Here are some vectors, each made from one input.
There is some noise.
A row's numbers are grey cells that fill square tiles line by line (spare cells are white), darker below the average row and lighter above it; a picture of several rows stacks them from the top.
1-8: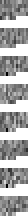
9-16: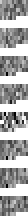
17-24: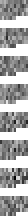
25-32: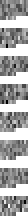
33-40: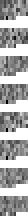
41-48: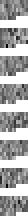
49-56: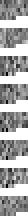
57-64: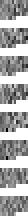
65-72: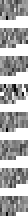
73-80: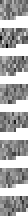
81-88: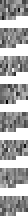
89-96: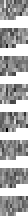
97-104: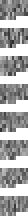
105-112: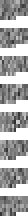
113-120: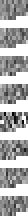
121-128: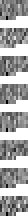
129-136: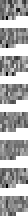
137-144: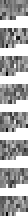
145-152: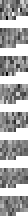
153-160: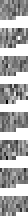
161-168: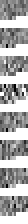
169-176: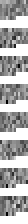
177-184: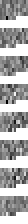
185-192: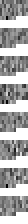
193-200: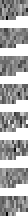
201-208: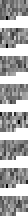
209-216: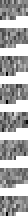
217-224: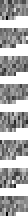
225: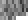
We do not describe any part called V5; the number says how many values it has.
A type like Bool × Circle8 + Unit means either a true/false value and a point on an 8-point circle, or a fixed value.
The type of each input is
List2(Bool × V5).
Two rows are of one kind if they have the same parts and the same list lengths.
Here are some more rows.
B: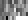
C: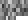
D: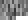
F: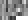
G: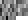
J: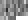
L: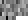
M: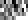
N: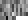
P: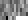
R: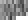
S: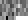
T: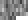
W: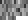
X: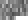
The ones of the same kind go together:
B, G, L, N, P, S
C, D, F, J, R, T, W, X
M

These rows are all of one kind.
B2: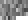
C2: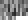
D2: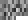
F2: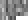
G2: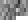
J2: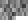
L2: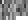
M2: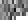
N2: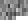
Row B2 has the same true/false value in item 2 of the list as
F2 and L2.
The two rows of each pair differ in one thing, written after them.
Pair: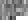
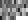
the true/false value in item 1 of the list
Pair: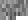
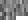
the true/false value in item 1 of the list
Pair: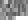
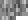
the value of V5 in item 1 of the list
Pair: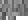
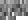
the true/false value in item 2 of the list
